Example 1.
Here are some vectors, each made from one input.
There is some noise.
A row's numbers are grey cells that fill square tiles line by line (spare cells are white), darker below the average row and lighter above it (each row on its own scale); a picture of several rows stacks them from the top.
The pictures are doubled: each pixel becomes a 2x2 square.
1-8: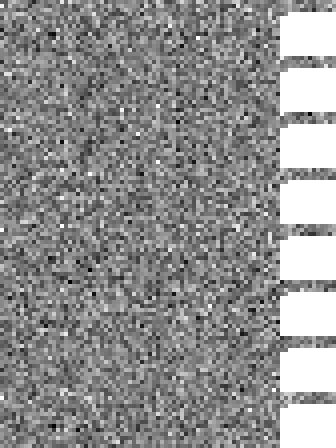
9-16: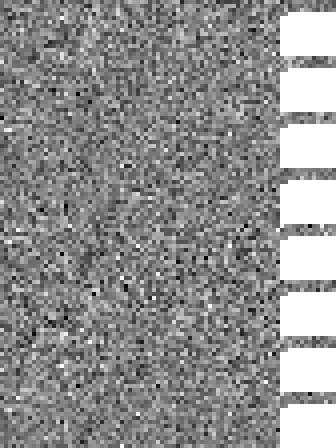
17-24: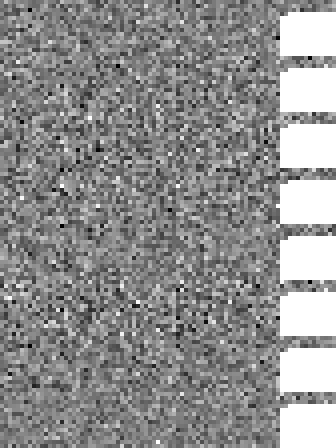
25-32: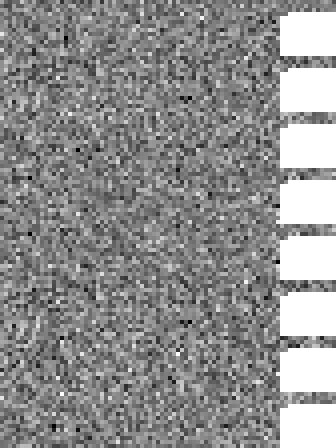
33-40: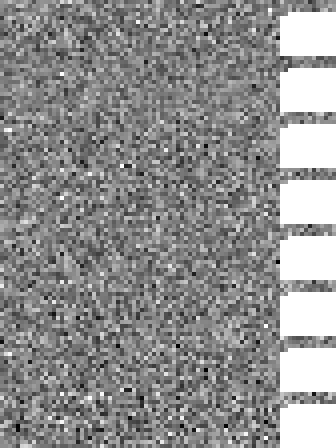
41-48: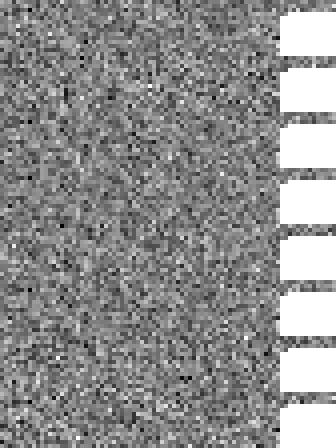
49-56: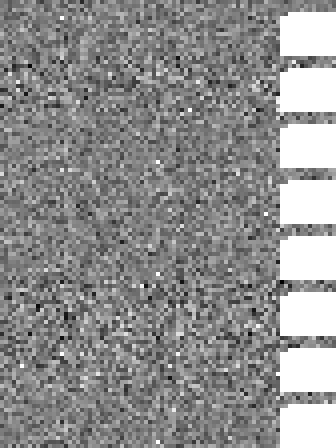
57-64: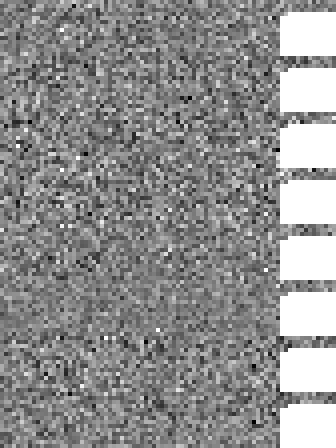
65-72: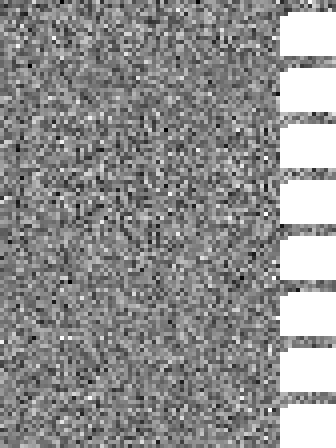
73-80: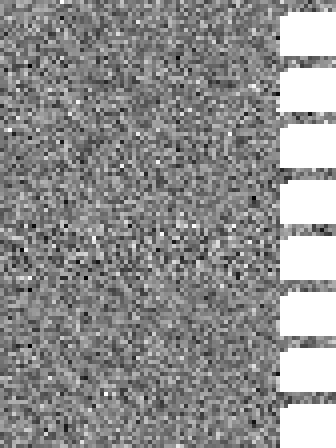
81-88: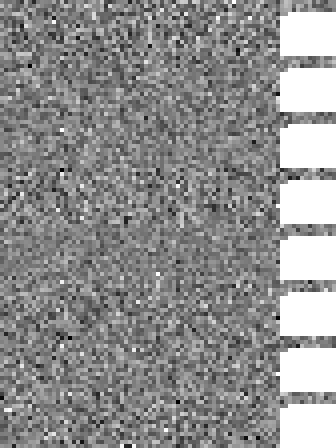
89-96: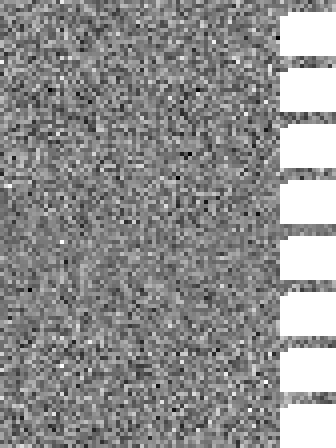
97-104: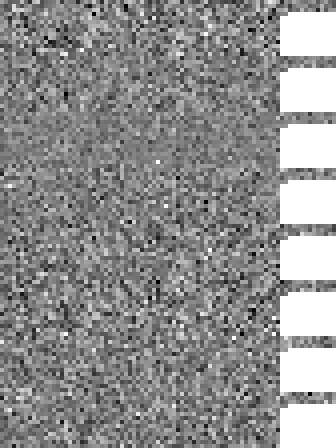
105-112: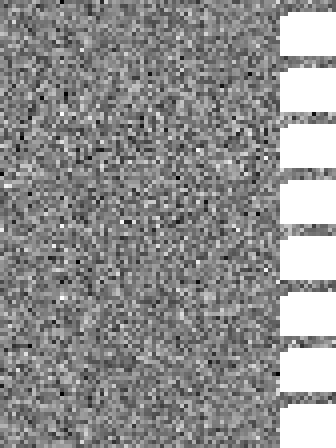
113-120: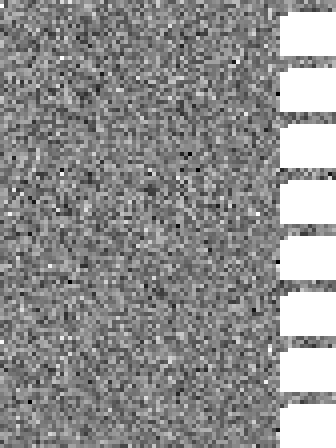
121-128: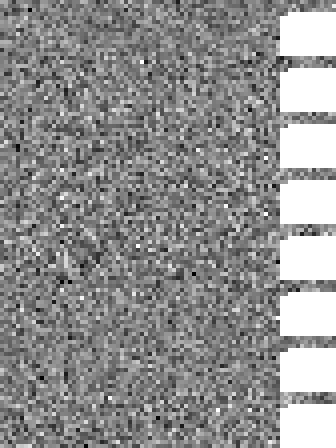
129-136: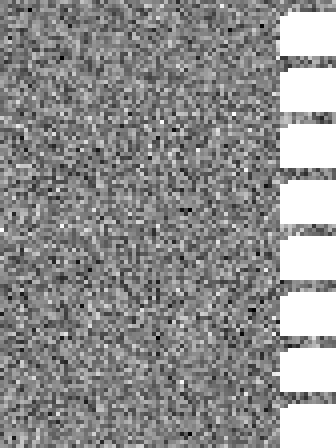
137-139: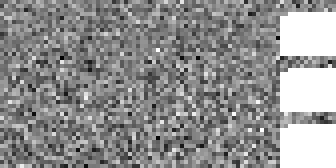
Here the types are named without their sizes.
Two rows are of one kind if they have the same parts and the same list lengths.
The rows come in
3 kinds.
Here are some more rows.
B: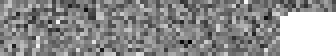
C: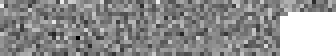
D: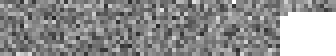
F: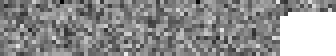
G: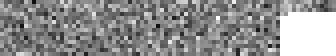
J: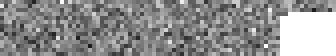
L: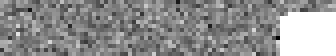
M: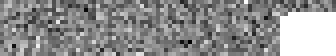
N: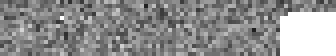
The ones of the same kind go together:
B, M
C, D, G, J, L
F, N

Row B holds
a fixed value.
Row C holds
a node of a tree.
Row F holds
two labels.
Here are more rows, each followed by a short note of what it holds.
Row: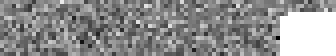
a node of a tree
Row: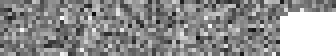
two labels
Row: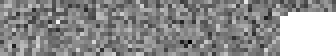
a fixed value
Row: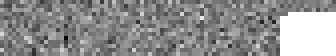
two labels
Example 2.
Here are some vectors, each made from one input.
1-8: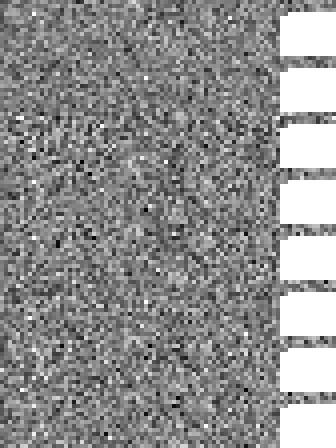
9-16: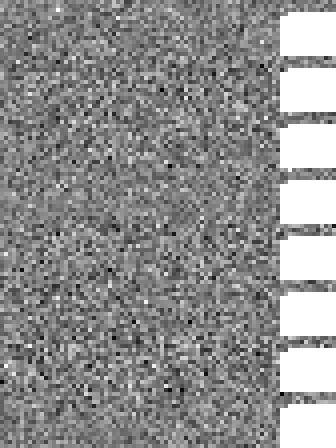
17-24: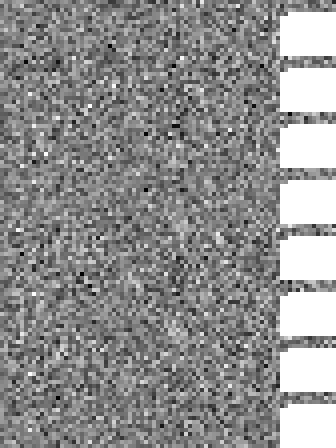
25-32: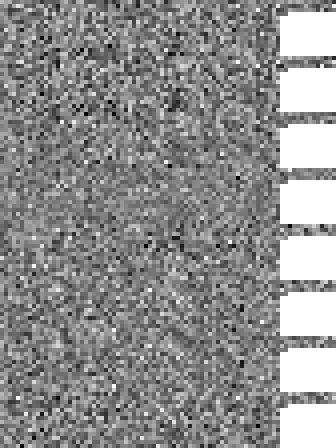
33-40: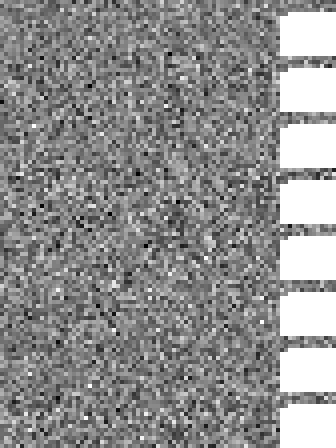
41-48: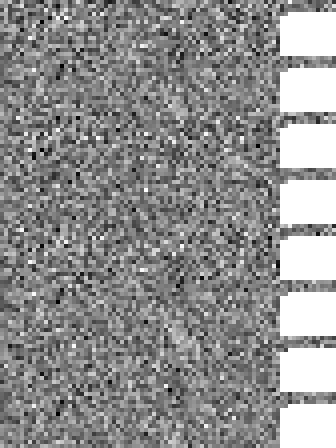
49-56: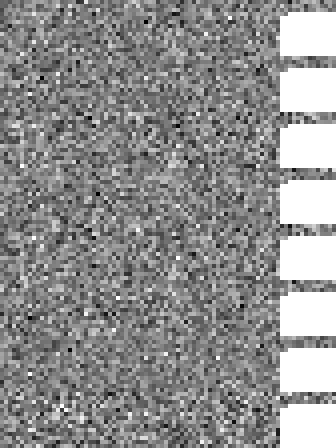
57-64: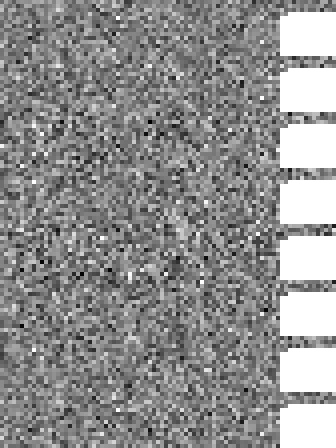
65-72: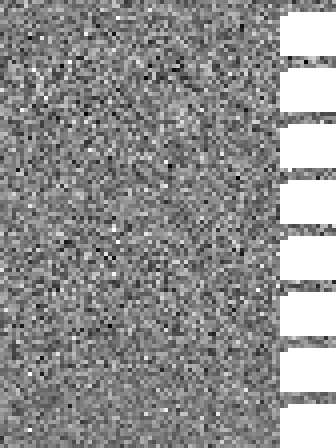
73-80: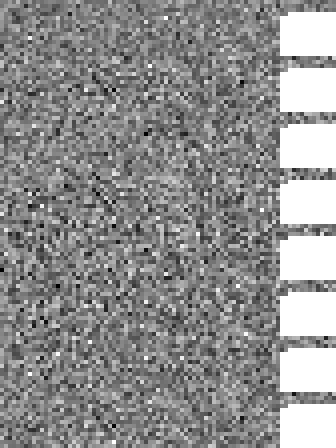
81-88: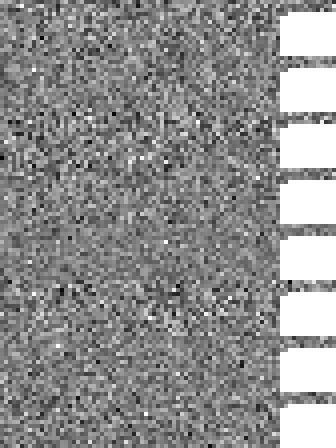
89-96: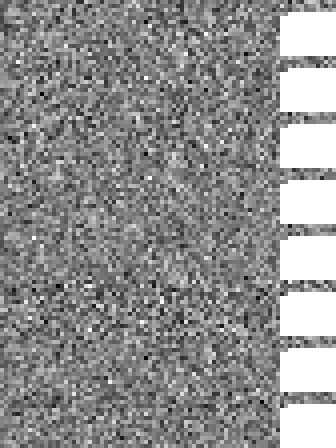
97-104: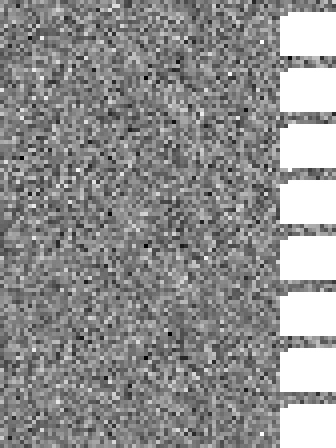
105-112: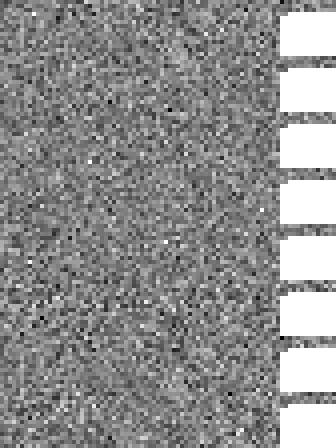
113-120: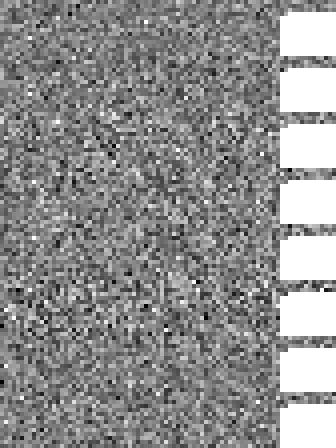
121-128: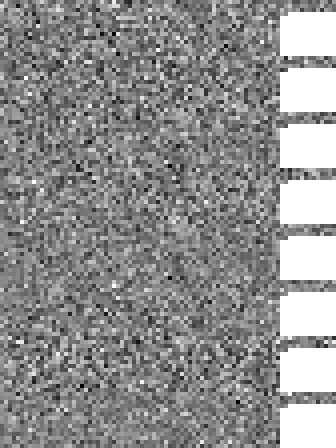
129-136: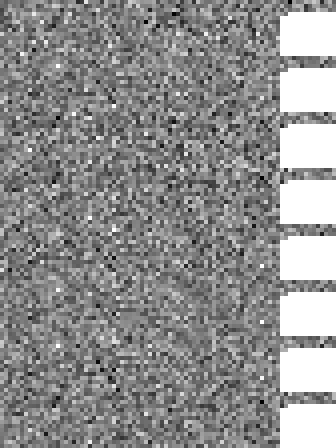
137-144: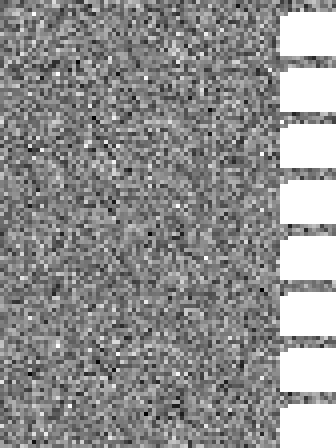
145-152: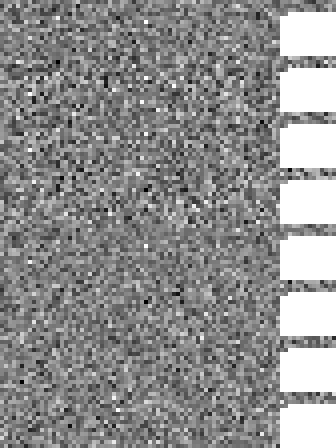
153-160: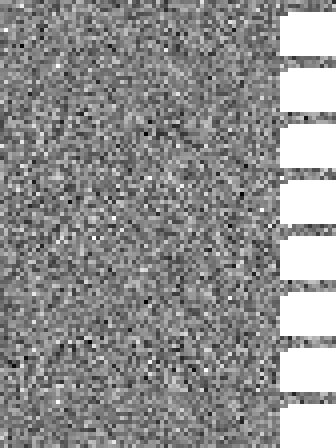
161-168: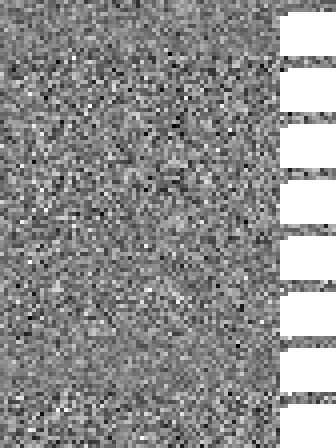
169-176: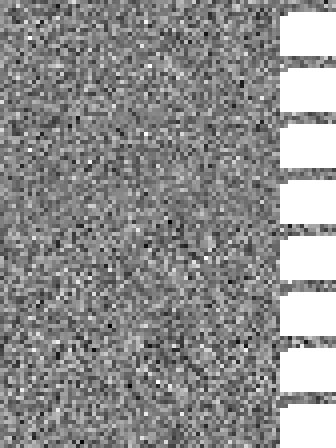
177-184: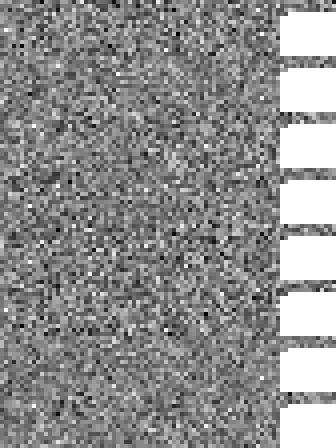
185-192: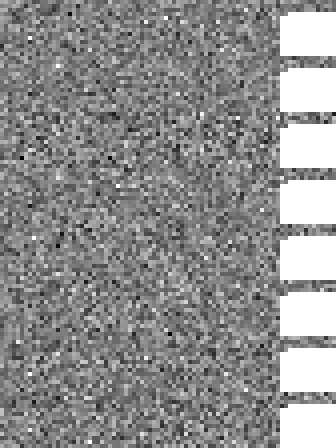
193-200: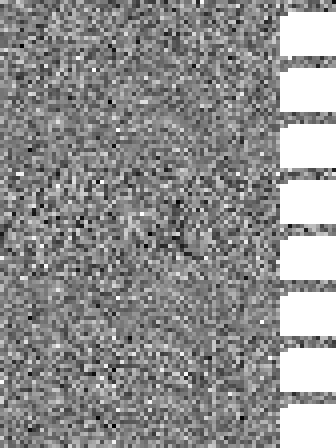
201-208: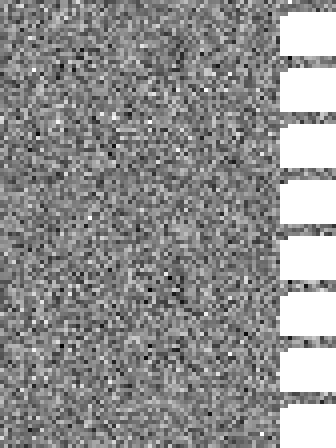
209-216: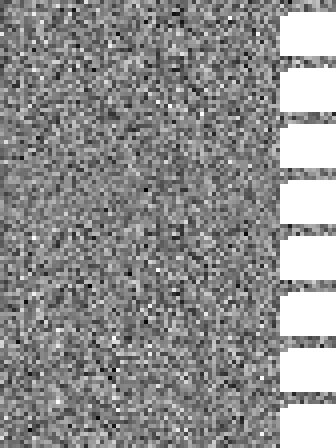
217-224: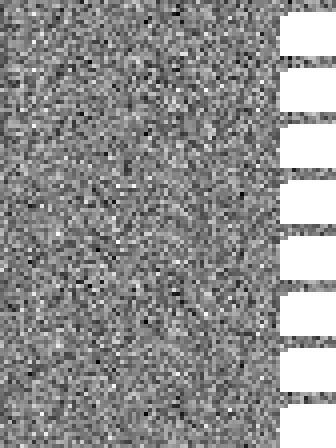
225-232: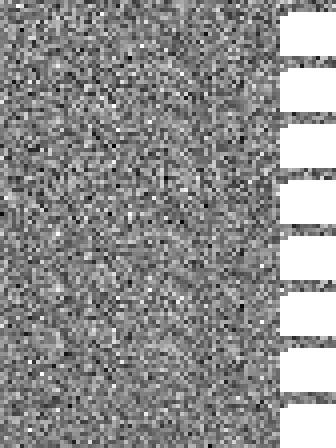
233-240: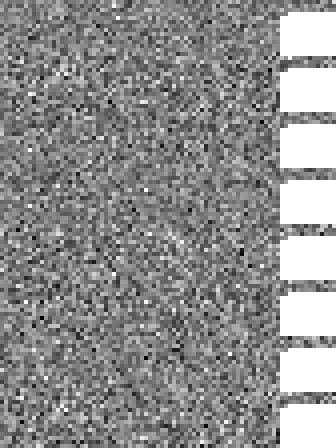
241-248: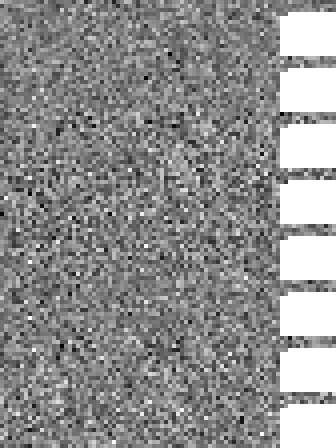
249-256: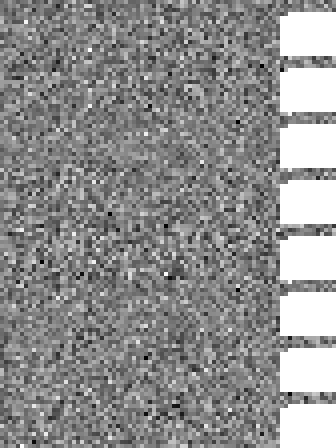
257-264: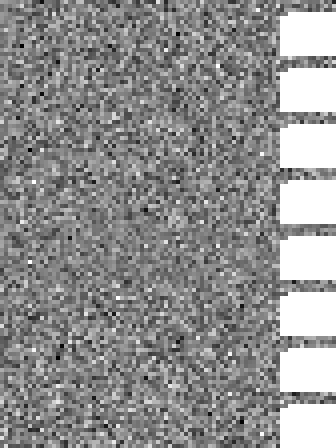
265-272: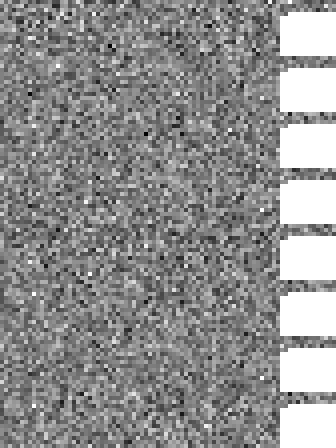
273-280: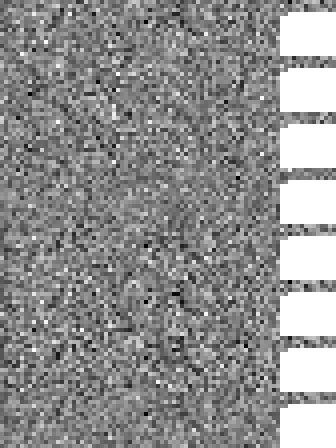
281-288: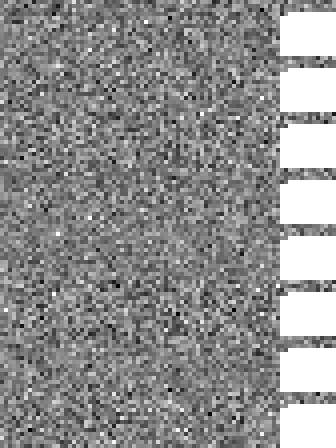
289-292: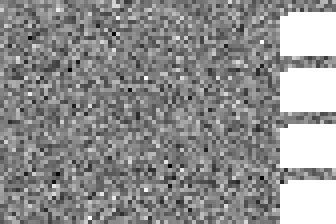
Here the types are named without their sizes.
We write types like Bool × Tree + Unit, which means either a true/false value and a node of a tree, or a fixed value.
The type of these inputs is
Label + Line + Tree.
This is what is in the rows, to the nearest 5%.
About 25% of them hold a label. About 30% of them hold a point on a line. The rest hold a node of a tree.
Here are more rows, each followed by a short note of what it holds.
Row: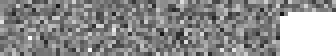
a node of a tree
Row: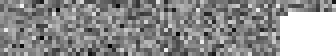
a node of a tree
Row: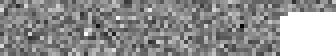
a label
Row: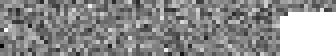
a node of a tree
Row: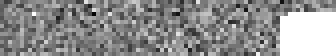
a point on a line
